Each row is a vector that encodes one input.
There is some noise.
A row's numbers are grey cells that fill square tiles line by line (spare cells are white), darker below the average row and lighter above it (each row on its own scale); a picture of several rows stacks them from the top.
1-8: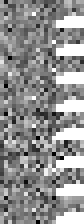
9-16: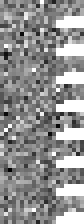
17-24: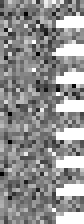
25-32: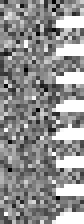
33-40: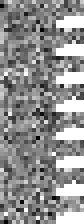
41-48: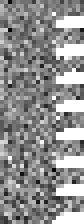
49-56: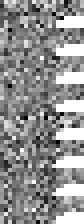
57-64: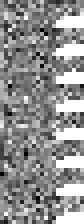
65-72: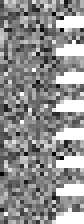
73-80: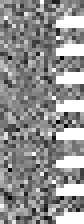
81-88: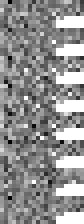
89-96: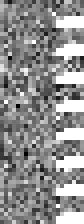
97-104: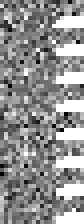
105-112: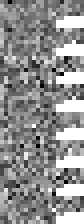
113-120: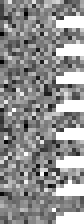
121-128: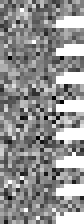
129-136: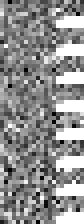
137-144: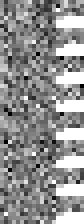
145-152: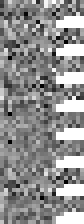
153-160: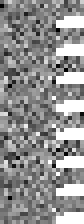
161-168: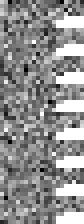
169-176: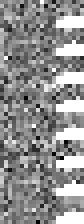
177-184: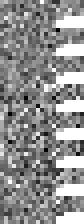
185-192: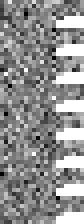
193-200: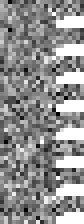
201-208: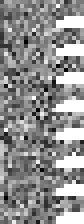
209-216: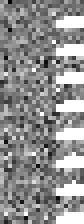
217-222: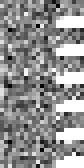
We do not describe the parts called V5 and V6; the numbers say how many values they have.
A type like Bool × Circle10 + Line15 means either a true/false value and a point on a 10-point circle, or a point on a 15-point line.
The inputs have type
Bool × (Label4 × V5 + Unit) × Tree9 + V6.
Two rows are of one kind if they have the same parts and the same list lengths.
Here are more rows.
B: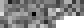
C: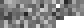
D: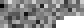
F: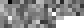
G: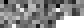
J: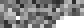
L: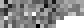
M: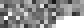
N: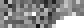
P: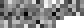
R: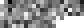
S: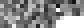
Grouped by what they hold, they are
B, F, G, J, M, R, S
C, D, P
L, N

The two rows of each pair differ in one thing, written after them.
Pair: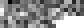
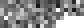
the true/false value
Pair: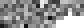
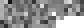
the true/false value
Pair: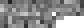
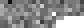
the value of V5
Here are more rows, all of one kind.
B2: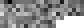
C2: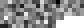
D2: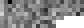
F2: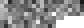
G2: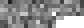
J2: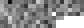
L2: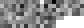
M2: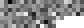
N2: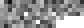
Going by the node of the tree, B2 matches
C2, F2 and G2.
